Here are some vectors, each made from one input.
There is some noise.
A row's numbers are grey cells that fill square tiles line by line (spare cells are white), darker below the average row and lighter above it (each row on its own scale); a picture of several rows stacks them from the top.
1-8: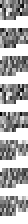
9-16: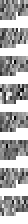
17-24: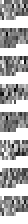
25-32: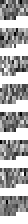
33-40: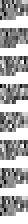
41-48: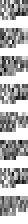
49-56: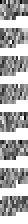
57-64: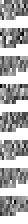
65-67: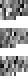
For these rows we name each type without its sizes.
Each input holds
either a label, or three true/false values.
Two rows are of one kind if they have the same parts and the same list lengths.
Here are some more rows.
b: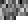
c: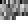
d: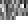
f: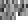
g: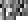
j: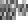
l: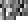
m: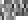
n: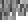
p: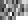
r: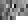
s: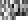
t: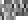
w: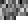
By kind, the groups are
b, c, d, g, l, m, s, t, w
f, j, n, p, r

